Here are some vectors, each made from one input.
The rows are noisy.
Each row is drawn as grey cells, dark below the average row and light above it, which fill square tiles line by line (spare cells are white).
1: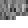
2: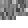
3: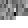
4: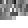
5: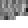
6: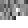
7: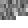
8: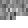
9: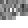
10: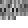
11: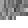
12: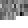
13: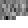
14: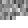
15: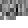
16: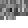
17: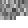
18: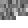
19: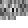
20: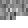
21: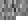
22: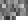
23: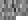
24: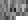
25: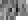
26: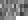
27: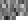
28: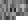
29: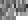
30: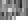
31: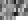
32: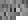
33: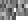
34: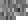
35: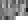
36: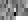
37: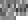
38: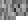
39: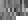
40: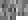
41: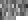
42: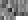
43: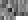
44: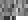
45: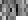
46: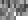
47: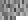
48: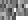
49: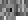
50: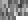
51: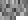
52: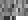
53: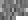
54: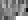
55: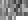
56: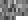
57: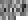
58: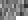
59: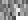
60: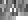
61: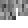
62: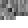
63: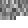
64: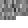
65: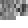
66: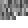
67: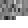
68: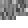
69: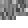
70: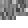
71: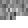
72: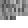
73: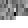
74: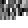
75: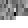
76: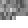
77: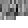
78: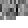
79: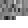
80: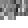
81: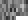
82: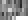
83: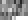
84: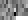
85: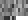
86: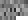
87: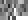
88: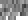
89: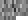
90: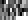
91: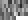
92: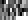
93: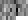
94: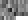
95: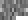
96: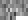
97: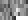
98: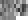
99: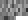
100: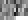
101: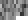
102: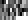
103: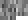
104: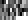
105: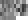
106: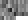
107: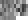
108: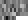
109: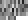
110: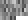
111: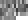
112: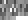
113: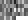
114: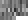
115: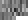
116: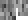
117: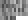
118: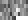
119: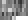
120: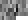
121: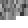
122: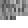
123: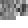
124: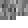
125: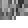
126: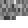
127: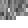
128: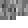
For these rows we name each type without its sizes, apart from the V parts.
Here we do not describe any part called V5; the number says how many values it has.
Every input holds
a list of items, each a label and a value of V5.
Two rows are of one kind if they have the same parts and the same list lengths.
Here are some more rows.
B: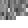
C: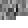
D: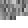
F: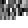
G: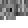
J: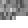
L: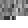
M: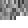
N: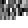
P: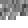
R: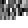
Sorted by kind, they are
B, G, M
C, D, J, L, P
F, N, R

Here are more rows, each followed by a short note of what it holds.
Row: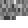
a list of one item
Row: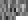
a list of two items
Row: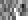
a list of one item
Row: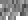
a list of one item
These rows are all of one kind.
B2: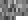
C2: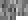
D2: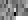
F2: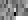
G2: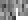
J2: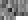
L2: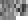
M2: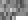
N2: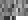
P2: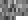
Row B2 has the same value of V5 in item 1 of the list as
N2 and P2.
